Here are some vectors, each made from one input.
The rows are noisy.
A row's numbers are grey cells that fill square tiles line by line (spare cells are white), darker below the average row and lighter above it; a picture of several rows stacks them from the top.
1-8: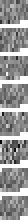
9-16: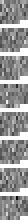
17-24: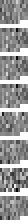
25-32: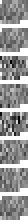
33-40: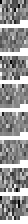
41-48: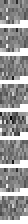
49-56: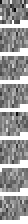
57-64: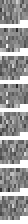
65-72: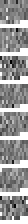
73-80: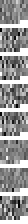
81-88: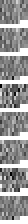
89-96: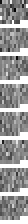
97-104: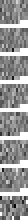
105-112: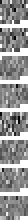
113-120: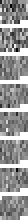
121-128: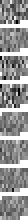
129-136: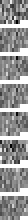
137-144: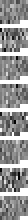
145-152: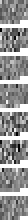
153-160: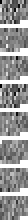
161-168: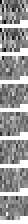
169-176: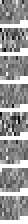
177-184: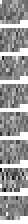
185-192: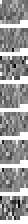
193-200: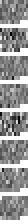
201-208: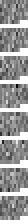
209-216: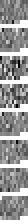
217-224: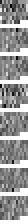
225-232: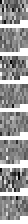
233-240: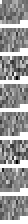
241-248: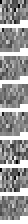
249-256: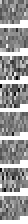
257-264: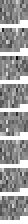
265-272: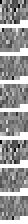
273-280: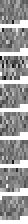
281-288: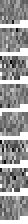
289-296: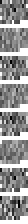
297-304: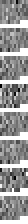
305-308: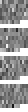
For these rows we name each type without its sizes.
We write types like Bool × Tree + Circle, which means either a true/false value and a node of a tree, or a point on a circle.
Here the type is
Circle + Label.
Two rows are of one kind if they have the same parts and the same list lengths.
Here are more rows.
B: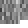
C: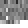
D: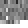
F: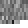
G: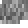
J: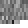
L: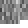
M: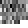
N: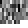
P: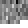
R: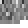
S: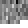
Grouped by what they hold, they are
B, C, D, F, G, J, L, P, R, S
M, N

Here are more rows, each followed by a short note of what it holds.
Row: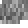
a point on a circle
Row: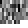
a label
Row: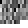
a label
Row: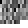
a label
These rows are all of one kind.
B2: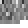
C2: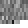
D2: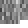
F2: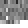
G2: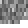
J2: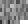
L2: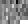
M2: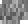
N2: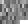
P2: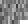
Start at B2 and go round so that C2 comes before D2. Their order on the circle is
B2, M2, G2, P2, N2, J2, L2, F2, C2, D2.
